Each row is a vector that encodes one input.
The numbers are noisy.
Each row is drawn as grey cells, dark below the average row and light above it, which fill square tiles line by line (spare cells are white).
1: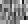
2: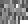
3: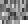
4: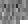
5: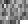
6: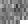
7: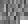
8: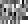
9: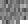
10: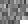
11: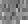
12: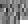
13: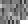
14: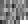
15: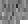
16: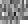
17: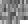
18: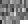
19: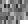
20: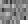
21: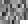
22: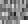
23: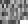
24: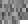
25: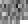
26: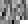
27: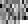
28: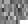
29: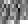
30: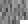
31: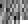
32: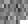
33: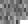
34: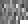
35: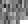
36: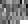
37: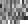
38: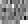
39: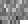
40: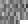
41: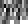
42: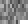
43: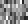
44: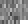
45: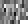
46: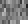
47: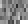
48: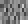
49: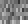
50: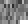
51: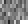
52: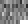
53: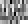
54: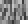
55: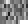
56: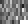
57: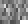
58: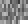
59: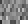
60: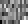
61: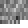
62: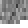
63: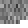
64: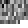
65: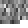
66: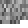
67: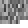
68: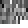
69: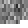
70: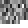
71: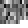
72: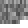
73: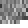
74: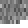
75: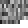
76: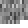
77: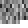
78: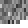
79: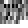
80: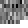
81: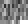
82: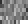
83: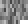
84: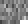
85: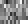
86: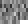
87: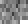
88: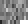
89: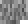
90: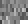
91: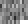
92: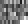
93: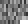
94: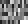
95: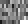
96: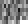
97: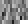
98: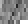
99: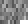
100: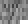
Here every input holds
either a point on an 11-point circle, or a fixed value, or a node of an 11-node tree.
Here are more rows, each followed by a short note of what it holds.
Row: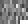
a fixed value
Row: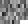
a point on an 11-point circle
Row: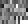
a fixed value
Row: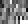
a fixed value
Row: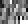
a fixed value
